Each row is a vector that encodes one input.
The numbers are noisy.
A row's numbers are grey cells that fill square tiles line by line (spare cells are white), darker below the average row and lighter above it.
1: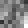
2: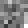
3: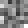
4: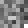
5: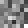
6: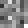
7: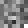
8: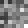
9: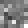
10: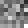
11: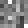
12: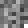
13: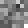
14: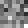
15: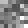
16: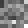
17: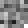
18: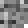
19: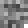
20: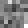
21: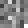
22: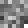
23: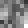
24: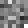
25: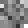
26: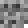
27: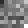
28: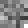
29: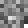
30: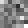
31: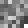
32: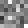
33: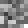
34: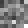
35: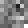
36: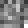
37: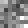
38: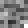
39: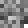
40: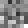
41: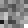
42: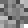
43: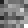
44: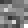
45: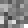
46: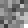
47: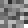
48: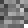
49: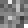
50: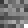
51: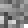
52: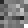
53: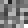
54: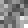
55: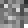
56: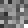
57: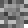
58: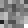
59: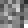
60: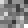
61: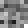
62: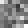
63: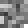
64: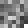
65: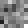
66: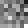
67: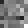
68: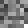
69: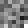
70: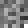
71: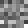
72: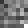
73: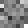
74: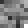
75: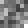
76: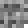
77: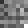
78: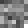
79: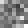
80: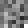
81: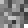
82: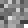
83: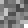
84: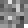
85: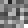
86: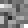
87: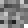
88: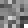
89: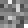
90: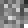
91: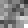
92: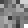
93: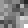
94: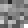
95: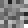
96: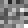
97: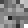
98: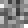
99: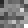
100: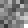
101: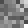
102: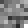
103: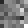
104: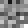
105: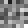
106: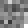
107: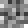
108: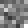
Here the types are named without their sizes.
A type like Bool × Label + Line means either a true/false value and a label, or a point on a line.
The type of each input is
(Bool × Bool × Bool + Line) × Line.
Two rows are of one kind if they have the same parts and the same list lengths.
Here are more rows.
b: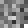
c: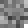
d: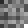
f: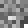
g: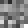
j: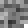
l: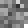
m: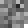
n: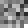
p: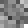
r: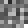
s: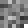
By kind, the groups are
b, f, j, l, m, n, s
c, d, g, p, r

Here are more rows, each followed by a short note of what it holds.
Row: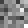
a point on each of two lines
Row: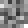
a point on each of two lines
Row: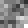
a point on a line and three true/false values
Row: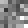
a point on a line and three true/false values
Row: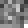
a point on a line and three true/false values
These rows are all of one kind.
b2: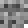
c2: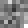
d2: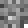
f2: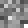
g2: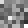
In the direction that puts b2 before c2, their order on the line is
b2, c2, d2, f2, g2.
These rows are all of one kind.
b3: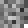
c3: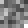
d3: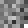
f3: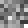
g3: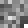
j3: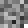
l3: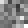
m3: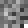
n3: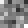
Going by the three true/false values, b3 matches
d3, j3 and m3.
